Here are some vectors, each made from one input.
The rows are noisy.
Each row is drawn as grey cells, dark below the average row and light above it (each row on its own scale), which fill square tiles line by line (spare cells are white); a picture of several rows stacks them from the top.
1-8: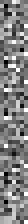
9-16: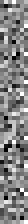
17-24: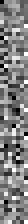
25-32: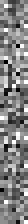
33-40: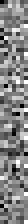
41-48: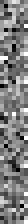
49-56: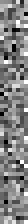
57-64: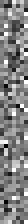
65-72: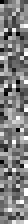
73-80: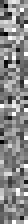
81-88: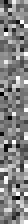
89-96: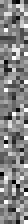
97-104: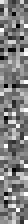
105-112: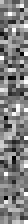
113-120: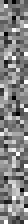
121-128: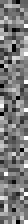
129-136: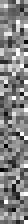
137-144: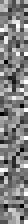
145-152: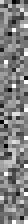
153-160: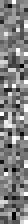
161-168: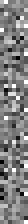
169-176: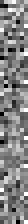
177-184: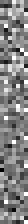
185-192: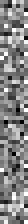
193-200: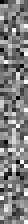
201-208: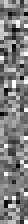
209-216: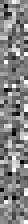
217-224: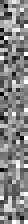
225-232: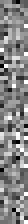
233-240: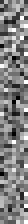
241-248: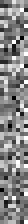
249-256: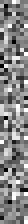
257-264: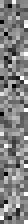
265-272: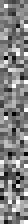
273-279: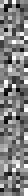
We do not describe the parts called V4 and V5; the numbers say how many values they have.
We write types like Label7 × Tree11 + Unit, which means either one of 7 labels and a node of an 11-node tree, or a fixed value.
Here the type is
Label9 + (Tree12 + V4) × V5.
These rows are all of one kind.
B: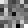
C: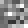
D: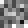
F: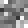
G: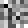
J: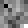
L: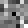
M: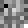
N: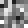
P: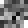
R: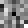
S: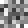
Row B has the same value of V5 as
L and R.
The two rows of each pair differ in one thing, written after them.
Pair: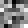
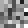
the value of V5
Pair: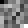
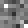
the value of V5
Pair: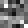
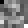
the value of V5
